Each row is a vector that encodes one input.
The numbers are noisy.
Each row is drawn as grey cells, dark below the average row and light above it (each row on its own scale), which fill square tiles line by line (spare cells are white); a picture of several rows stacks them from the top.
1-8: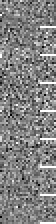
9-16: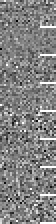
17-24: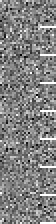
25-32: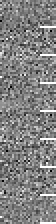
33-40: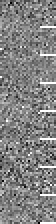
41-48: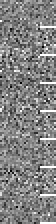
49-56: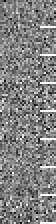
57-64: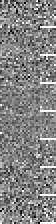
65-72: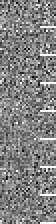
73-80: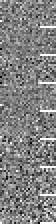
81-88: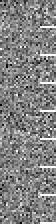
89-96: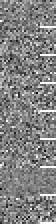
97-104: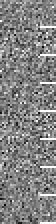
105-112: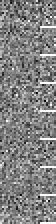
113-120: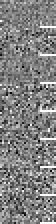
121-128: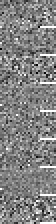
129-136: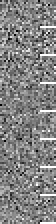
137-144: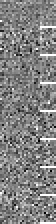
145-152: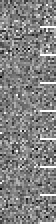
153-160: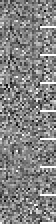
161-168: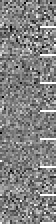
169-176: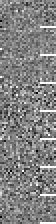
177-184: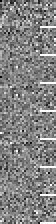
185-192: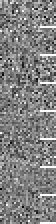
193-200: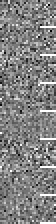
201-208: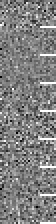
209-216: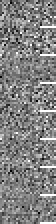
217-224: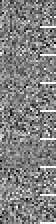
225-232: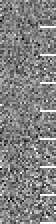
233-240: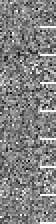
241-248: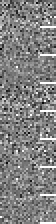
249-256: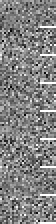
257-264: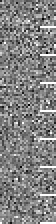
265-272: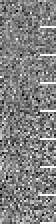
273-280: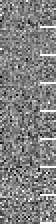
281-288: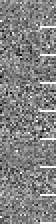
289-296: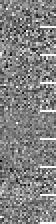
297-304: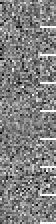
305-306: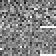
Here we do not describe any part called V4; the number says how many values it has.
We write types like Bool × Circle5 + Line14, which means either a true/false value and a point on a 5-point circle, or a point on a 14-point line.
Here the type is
Label11 × V4 + List2(Circle8).
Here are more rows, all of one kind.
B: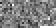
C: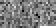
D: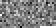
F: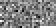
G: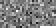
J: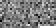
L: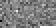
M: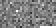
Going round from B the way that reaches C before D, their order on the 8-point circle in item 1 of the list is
B, C, F, G, M, D, L, J.
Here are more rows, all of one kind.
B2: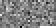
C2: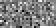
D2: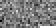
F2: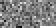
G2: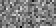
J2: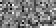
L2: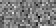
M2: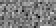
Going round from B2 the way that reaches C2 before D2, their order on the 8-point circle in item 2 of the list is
B2, C2, F2, G2, J2, D2, L2, M2.
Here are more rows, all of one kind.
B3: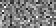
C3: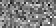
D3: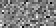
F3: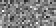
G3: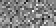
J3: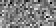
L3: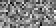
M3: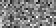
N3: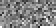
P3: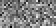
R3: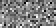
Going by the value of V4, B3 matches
D3, F3, J3 and M3.
